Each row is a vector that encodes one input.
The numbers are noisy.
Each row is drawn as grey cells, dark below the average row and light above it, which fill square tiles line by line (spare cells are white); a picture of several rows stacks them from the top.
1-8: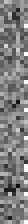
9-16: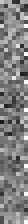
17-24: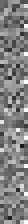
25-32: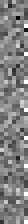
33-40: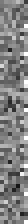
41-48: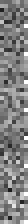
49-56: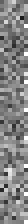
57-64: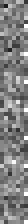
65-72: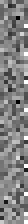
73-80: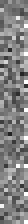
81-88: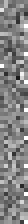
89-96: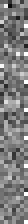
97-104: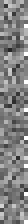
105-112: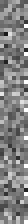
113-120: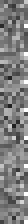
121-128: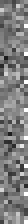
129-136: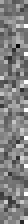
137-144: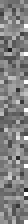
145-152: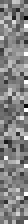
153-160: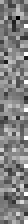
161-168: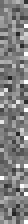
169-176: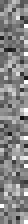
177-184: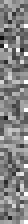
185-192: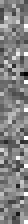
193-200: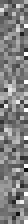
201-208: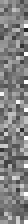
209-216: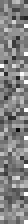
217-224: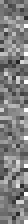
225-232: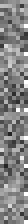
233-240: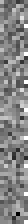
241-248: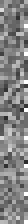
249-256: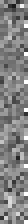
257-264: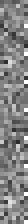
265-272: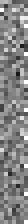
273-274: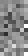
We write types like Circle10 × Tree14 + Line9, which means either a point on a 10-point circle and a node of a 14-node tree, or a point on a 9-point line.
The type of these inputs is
Circle6 × Circle14 + Circle16.
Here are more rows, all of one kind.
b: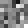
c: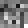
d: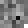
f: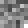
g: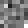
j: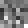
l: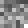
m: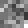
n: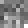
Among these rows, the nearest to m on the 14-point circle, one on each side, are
b and n.
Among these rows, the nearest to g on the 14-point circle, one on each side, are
d and f.
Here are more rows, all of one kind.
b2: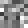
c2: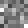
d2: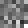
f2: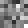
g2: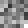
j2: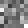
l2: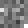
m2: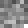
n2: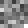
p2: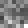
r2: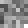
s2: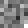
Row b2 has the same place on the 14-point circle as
c2, g2 and j2.
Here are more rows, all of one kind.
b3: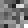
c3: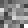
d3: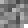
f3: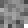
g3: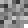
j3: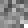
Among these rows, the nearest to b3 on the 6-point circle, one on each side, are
d3 and f3.
